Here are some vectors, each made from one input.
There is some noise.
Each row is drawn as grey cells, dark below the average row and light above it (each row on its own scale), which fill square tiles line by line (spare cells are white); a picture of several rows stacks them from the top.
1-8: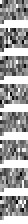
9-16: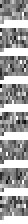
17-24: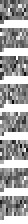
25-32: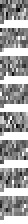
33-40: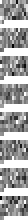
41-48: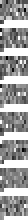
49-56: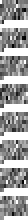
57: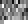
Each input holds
a point on a 5-point line and a true/false value.
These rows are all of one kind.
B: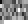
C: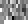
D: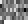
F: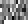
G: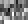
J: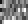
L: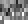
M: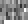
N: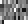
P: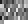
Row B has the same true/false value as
J and P.
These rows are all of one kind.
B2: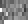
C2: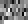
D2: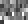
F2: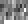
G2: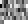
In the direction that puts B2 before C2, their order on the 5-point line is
B2, C2, G2, D2, F2.
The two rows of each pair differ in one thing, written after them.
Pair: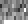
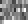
the true/false value
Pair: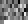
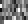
the place on the 5-point line
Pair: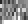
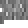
the place on the 5-point line
